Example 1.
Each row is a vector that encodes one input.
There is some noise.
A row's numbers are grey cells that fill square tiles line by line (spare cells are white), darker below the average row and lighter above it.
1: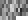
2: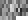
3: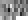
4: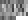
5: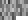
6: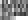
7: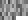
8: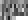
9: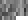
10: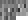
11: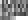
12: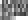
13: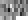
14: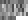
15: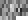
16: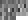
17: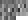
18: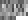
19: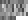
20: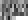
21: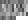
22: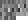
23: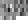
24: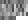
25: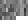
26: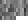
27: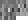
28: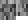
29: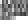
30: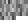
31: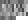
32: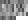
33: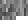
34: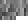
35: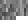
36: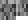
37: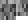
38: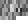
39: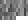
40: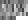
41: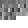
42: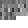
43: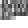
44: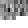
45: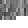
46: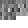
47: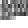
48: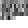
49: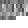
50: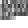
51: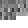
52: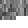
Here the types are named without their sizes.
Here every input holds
a point on a circle.
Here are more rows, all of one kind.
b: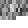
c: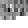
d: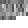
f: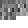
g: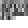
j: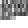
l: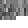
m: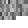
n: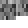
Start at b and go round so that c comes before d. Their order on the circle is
b, c, j, g, n, l, f, d, m.
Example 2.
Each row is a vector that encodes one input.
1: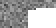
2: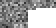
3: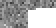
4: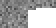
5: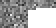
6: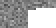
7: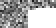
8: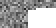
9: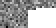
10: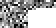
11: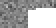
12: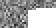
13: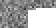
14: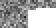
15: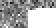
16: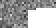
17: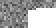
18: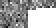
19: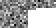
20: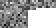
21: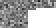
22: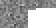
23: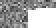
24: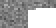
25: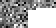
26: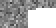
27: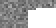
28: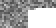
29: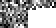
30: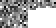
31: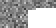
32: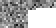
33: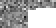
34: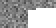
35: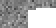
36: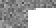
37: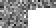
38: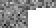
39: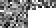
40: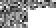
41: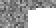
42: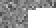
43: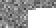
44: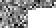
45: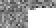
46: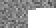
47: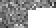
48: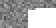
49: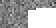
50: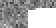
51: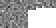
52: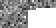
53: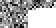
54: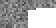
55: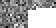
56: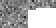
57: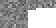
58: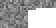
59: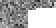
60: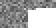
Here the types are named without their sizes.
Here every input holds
four true/false values.
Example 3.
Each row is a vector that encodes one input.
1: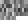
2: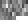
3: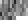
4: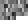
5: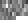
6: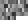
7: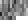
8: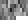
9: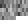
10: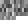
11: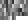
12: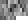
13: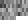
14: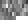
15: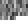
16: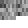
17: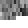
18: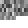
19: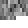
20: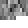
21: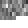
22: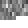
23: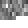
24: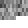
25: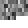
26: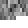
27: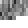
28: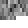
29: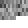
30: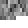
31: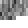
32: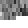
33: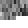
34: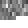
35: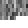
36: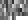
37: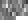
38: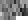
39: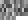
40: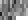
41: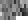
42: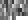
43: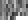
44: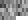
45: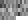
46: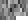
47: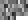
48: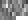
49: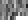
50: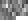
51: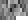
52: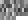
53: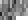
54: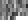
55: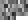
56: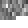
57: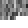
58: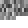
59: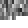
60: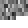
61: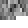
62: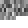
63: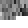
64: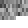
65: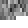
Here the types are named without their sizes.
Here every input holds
a label.
